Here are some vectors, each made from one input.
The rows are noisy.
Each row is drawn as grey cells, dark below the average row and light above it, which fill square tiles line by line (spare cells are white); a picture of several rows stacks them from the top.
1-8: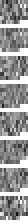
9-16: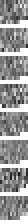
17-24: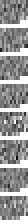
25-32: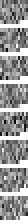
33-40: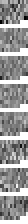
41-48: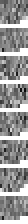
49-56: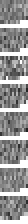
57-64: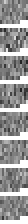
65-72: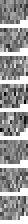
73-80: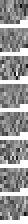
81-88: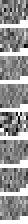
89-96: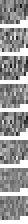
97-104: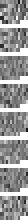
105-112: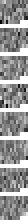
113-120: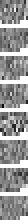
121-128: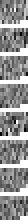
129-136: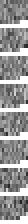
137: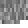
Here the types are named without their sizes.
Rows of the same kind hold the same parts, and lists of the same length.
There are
4 kinds of row.
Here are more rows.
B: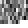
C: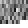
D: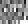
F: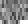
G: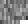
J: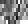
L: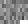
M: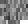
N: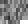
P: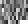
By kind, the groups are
B, C, F, L, P
D
G
J, M, N

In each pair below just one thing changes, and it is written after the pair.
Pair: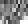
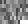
the true/false value
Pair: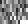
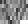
the node of the tree
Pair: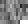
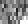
the true/false value
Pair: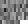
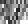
the true/false value
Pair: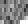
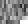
the true/false value
